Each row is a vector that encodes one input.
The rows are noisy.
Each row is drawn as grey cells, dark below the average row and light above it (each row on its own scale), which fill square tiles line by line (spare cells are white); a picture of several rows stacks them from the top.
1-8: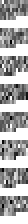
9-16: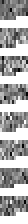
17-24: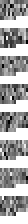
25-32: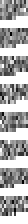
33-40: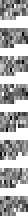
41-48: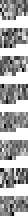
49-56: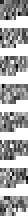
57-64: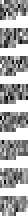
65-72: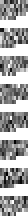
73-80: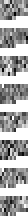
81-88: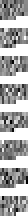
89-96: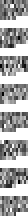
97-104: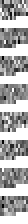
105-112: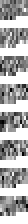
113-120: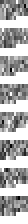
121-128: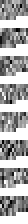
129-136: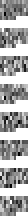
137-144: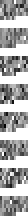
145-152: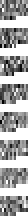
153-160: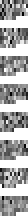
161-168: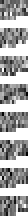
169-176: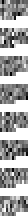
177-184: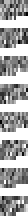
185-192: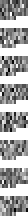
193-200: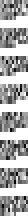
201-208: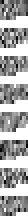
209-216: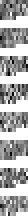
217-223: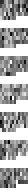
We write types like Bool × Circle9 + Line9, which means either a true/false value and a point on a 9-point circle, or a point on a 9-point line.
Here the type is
Bool × Bool × Bool × (Circle11 + Line7).
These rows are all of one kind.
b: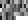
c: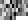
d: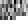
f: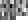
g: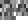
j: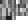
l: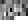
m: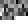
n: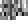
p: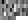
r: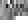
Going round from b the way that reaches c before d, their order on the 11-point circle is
b, g, p, l, m, r, n, c, f, d, j.
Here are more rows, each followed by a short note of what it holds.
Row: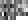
a point on an 11-point circle and three true/false values
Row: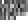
a point on a 7-point line and three true/false values
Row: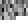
a point on a 7-point line and three true/false values
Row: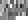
a point on an 11-point circle and three true/false values
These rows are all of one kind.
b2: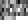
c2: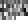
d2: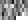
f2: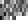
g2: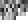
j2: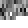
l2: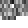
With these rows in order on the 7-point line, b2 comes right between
c2 and f2.
